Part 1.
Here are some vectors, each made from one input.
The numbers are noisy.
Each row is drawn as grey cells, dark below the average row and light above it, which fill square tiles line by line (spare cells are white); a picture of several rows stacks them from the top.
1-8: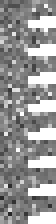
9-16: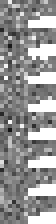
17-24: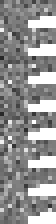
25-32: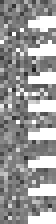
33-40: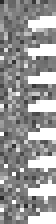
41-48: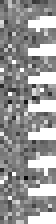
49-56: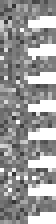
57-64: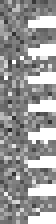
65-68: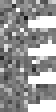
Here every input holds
a point on a 6-point line, together with either a fixed value, or four true/false values.
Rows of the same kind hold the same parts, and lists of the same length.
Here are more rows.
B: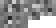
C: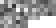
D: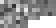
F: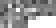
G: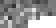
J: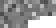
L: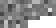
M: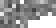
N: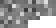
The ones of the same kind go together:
B, M
C, D, F, G, J, L, N

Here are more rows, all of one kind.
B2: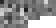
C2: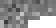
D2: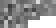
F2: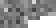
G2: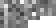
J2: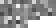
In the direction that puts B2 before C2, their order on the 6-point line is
B2, C2, D2, J2, F2, G2.
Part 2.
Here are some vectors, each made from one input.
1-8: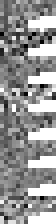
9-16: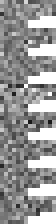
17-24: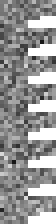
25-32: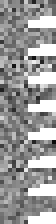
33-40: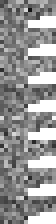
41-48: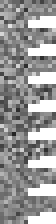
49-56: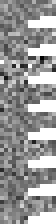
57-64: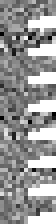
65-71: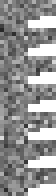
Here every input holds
either a point on an 8-point line, or three true/false values.
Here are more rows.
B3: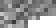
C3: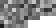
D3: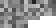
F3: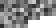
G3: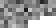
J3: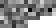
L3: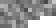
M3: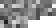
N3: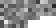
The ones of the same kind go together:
B3, C3, D3, F3, G3, L3, N3
J3, M3

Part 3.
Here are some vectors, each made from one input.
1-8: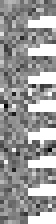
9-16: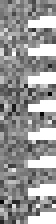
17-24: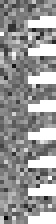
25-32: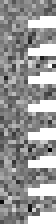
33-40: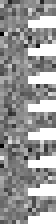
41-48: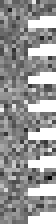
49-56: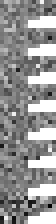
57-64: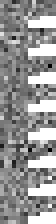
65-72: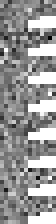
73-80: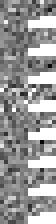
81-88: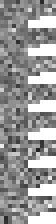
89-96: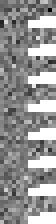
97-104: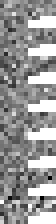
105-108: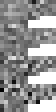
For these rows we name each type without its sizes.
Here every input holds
a point on a line, together with either a fixed value, or four true/false values.
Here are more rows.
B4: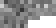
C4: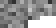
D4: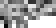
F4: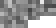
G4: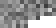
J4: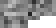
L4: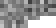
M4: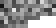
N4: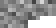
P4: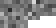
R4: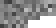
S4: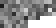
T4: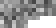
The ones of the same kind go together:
B4, C4, D4, F4, J4, L4, M4, N4, P4, R4, T4
G4, S4

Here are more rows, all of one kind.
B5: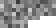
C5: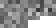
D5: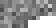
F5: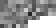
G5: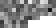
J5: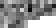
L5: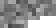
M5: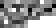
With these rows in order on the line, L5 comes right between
B5 and J5.
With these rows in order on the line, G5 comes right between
C5 and D5.
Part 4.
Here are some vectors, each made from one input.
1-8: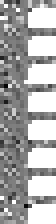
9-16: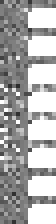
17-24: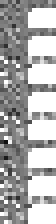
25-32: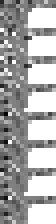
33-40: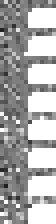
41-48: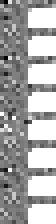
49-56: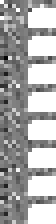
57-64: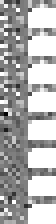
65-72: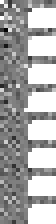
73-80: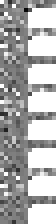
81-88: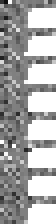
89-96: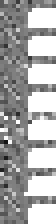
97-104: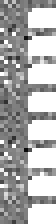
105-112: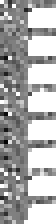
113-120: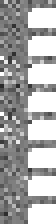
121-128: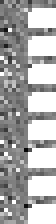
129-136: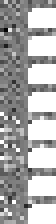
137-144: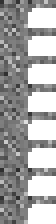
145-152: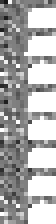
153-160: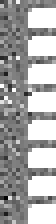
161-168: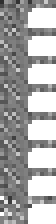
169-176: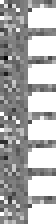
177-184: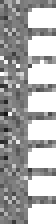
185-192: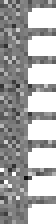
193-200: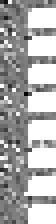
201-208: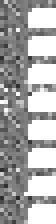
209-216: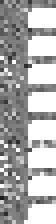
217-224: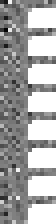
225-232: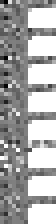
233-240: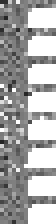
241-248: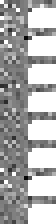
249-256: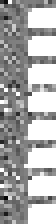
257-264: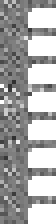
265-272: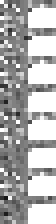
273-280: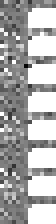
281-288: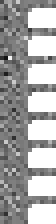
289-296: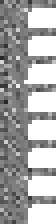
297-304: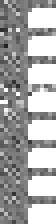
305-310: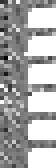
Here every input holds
either a point on a 7-point line, or a node of a 14-node tree.
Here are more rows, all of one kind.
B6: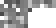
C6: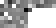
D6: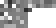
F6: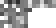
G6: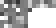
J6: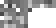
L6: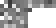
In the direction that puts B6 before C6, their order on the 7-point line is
F6, G6, B6, J6, L6, D6, C6.
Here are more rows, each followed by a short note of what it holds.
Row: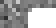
a node of a 14-node tree
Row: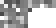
a point on a 7-point line
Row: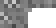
a node of a 14-node tree
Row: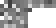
a point on a 7-point line
